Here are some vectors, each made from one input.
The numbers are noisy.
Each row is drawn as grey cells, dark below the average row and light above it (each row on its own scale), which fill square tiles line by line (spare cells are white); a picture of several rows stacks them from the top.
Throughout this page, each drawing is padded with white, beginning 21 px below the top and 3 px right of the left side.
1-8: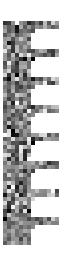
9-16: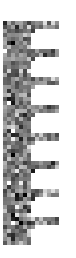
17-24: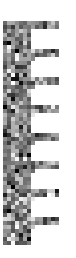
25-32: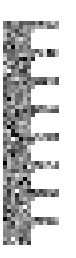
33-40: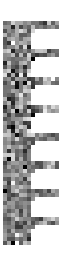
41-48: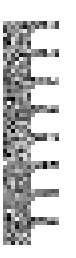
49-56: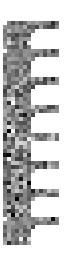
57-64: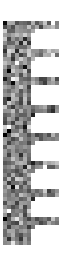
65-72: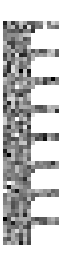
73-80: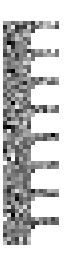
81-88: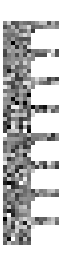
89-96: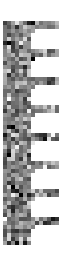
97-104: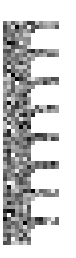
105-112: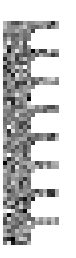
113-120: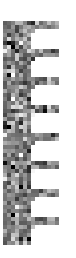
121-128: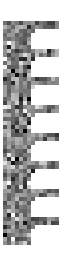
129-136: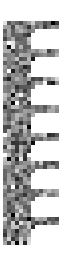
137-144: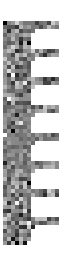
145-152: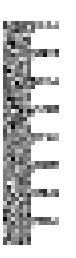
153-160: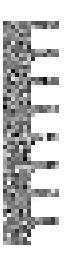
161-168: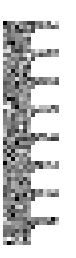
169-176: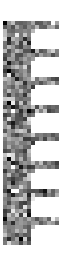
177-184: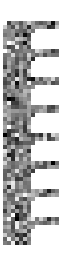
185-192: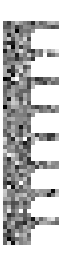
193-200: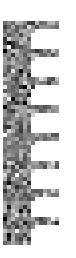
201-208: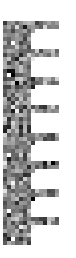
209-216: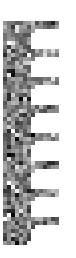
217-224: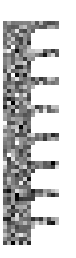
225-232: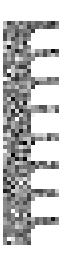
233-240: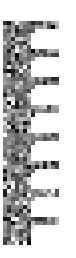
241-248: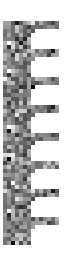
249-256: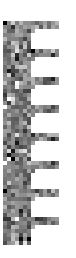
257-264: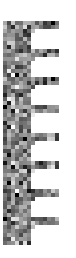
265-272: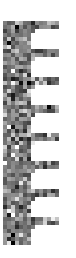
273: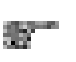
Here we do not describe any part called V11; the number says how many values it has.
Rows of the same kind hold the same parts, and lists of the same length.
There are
3 kinds of row.
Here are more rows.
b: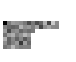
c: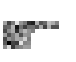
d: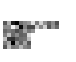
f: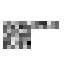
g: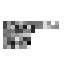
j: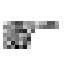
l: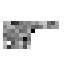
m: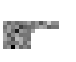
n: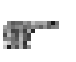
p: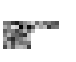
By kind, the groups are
b, c, f, g, m
d, p
j, l, n

